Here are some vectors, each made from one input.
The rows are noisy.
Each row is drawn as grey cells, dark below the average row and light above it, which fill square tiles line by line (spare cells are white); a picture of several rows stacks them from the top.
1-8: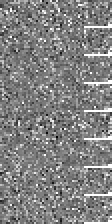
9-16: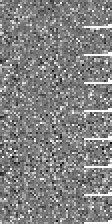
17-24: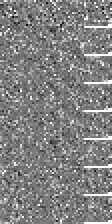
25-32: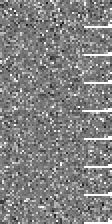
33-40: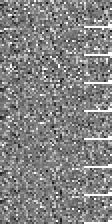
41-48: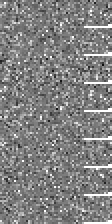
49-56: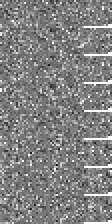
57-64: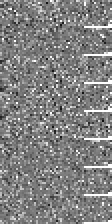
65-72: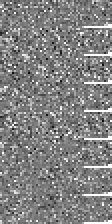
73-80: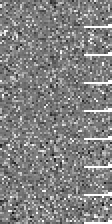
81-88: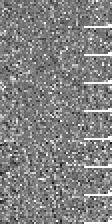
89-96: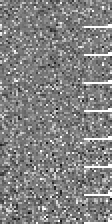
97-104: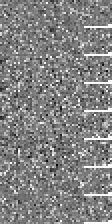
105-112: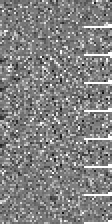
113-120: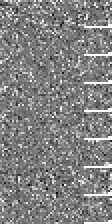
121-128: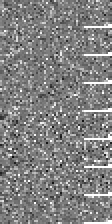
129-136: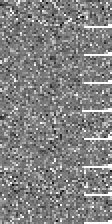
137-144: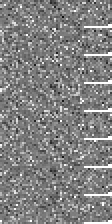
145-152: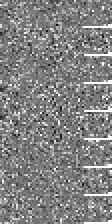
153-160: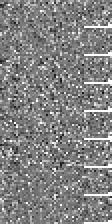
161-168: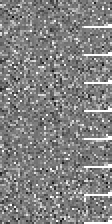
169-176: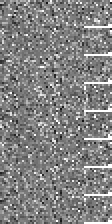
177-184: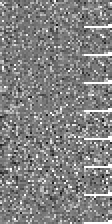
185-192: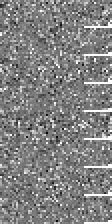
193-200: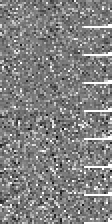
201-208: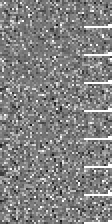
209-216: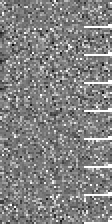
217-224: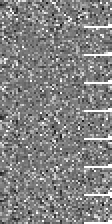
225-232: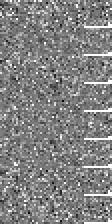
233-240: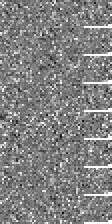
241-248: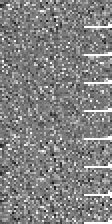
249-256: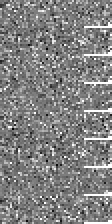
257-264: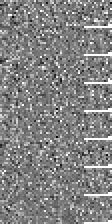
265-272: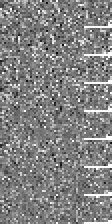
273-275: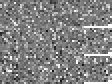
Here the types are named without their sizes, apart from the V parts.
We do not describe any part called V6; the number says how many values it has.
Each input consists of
either three true/false values and a value of V6, or a list of points on a line.
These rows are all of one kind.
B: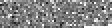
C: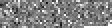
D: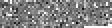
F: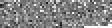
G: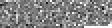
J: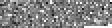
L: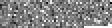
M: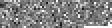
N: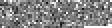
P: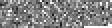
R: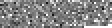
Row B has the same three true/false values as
F, G and R.
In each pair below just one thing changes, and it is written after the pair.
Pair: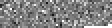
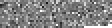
one of the three true/false values
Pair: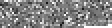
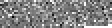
one of the three true/false values
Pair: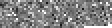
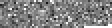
one of the three true/false values
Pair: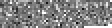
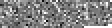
one of the three true/false values
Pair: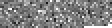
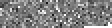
one of the three true/false values
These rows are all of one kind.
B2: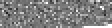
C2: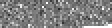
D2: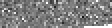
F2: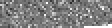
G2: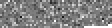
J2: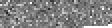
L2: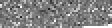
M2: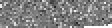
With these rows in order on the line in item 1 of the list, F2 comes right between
C2 and D2.
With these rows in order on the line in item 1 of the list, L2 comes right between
J2 and M2.
